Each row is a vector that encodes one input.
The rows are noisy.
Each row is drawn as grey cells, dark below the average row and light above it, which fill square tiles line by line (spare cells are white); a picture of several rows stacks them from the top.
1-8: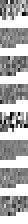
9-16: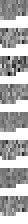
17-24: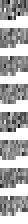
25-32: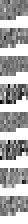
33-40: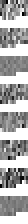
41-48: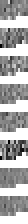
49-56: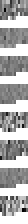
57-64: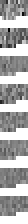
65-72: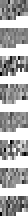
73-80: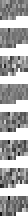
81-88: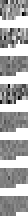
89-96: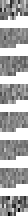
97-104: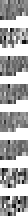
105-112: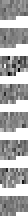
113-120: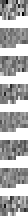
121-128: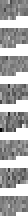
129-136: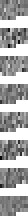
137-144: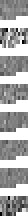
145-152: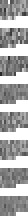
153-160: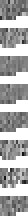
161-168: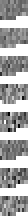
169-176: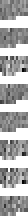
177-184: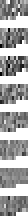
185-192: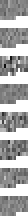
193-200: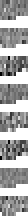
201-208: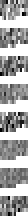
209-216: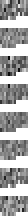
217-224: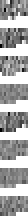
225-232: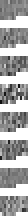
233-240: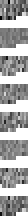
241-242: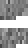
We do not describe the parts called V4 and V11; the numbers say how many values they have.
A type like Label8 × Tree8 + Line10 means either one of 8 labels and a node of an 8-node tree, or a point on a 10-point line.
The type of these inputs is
Bool × Bool × Bool × (Line3 × Line5 × V11 + V4) + Unit.
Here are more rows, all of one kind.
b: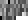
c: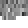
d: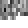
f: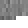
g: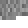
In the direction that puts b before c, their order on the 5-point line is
b, f, d, c, g.
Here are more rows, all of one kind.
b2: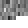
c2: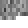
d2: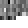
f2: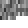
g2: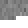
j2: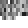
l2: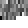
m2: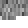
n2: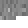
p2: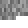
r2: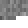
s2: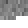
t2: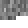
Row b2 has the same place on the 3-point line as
g2 and p2.
